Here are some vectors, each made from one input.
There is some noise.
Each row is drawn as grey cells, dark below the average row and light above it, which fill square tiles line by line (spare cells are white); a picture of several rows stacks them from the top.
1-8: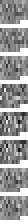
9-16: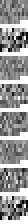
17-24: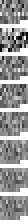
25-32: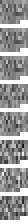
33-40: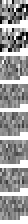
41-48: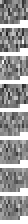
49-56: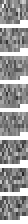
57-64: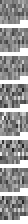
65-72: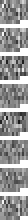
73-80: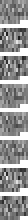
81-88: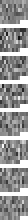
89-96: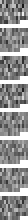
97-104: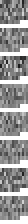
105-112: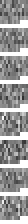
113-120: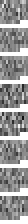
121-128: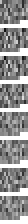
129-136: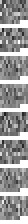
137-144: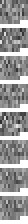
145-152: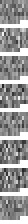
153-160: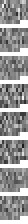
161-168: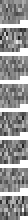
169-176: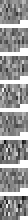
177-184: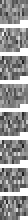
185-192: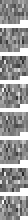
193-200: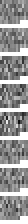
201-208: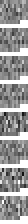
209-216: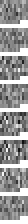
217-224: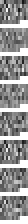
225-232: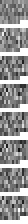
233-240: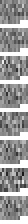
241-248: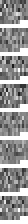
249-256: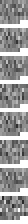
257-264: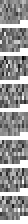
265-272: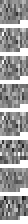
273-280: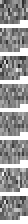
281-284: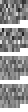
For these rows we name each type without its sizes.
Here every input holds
a list of points on a line.
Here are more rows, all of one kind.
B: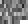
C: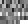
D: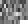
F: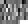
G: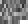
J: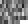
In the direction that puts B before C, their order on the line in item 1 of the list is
F, D, G, B, J, C.
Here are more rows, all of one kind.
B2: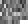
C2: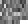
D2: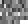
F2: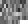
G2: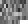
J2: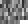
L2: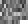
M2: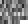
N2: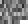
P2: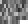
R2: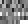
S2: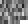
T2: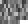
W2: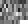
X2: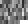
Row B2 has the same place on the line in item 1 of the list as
C2, L2, P2 and T2.
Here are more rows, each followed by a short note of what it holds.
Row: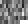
a list of two items
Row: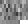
a list of one item
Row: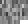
a list of one item
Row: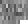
a list of one item
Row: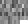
a list of one item
